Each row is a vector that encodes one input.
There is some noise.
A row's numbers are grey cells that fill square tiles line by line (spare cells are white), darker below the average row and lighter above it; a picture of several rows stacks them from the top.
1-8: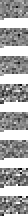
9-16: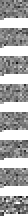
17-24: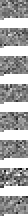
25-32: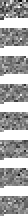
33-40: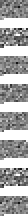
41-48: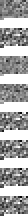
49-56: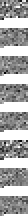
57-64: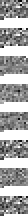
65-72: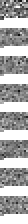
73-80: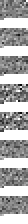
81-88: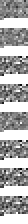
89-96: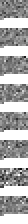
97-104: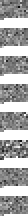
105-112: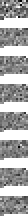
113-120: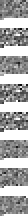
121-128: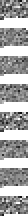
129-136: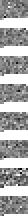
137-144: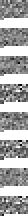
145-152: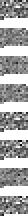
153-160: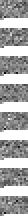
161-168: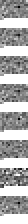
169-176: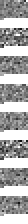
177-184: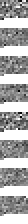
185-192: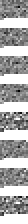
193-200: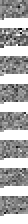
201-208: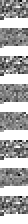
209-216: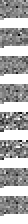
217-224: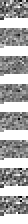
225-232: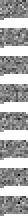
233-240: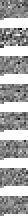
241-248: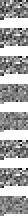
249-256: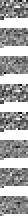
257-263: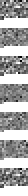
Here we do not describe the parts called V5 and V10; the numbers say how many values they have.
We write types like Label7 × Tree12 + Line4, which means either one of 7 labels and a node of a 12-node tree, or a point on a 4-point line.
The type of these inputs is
Label12 × Label12 × V10 + V5.
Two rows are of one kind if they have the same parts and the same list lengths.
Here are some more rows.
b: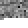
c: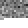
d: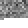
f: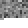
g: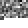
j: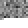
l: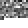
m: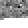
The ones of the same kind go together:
b, c, d, f, j, m
g, l

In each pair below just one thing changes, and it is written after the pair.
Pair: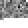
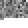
the value of V10
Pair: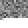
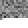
the value of V10
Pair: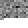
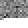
the value of V10
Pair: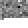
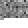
one of the two labels
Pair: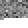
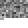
one of the two labels
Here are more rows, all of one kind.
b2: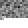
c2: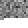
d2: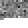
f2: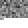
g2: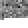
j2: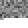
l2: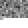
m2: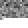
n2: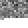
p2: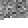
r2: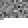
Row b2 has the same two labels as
f2, l2 and m2.
